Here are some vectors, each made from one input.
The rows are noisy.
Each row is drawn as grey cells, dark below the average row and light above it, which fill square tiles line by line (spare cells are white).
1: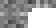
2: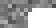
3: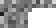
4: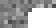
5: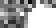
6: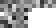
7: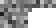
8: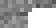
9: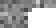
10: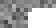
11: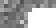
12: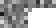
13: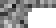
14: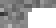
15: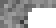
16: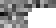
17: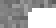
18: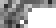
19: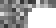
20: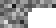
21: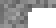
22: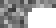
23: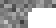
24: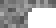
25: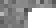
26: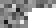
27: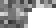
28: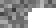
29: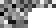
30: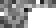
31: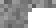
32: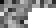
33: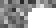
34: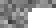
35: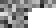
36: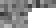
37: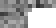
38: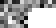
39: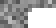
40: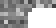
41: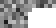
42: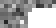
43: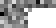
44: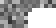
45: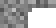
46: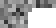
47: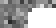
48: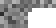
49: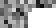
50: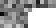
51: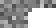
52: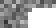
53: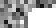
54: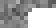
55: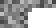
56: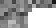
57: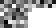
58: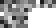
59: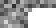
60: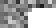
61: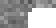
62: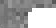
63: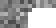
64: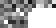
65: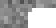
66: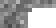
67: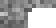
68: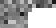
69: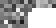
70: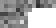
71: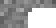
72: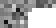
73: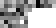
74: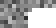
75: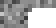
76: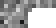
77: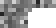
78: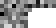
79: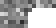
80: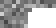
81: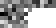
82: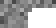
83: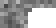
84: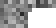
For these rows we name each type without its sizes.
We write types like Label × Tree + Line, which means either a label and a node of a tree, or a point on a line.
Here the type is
Line × (Line + Tree).
